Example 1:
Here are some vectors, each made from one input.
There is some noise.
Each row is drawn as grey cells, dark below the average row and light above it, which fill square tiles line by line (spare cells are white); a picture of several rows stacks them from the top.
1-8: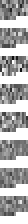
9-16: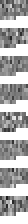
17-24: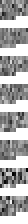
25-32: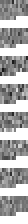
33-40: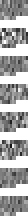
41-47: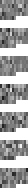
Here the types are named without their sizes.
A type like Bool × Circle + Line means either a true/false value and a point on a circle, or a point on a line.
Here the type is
List(Line).
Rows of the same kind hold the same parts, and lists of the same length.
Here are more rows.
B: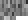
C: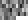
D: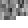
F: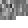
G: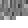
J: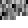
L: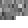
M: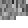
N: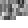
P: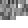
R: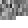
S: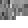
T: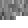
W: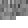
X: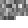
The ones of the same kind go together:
B, F, G, J, L, R, T, W, X
C, D, N
M, P, S

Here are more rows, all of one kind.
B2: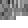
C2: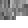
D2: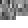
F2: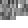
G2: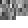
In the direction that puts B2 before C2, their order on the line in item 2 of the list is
F2, B2, D2, G2, C2.
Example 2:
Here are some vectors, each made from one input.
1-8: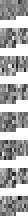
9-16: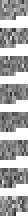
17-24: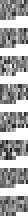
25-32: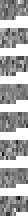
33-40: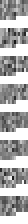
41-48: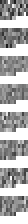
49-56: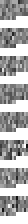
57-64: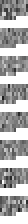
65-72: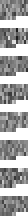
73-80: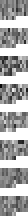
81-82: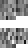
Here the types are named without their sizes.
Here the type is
Line × Line × (Tree + Unit).
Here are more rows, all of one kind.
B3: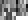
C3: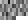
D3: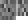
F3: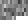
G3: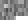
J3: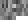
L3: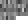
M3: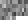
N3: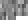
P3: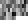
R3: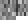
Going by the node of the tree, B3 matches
F3, L3 and M3.
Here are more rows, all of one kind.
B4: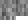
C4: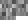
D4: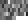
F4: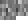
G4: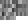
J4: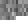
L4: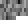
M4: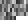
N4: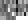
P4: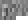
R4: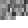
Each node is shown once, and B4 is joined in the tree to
J4, L4, M4 and P4.
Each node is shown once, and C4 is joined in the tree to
M4 and N4.
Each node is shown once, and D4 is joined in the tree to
J4.
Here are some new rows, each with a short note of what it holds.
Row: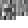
a point on each of two lines and a node of a tree
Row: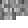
a point on each of two lines
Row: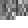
a point on each of two lines and a node of a tree
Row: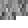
a point on each of two lines and a node of a tree
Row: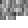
a point on each of two lines
